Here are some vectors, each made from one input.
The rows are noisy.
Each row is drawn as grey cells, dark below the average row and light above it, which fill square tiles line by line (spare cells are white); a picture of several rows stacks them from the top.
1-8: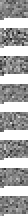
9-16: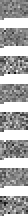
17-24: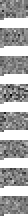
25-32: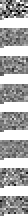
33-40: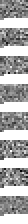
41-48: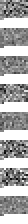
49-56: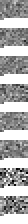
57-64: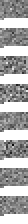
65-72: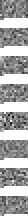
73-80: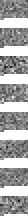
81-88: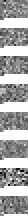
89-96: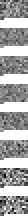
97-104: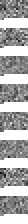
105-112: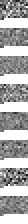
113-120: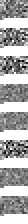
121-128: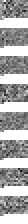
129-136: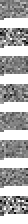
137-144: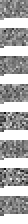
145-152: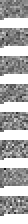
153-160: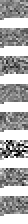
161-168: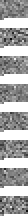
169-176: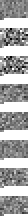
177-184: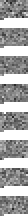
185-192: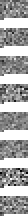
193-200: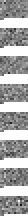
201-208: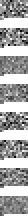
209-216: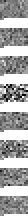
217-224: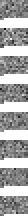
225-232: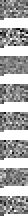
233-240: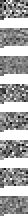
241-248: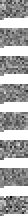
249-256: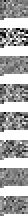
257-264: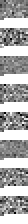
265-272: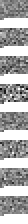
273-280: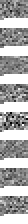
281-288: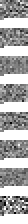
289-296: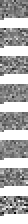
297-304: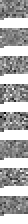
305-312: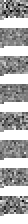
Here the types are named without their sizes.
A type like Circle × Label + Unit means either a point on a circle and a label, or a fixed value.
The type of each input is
(Circle + Tree) × Label × (Label × Label + Unit).
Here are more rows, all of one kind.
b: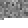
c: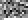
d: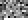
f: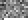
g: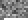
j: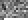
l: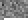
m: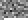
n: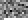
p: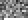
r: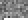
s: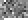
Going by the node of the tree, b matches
d and r.
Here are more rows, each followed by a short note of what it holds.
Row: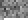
three labels and a node of a tree
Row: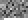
a label and a node of a tree
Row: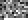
a label and a node of a tree
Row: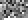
a label and a node of a tree
